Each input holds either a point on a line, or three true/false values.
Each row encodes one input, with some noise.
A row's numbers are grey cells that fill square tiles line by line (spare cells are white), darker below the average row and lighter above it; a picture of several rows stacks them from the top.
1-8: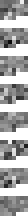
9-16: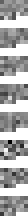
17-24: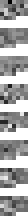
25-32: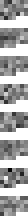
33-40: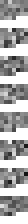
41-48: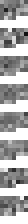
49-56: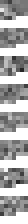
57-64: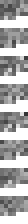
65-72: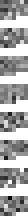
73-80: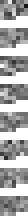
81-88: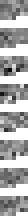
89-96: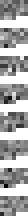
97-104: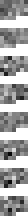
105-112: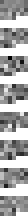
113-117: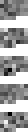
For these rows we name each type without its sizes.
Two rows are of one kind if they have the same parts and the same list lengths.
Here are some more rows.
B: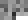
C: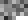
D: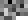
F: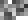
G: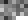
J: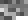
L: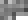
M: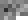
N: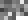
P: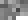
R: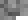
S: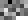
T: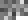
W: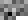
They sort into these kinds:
B, L, M, N, P, R, T
C, D, F, G, J, S, W

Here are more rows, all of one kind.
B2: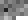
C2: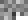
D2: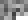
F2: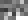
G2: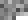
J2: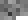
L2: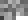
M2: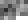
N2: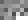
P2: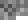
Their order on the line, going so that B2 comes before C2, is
F2, M2, B2, P2, J2, G2, D2, N2, C2, L2.
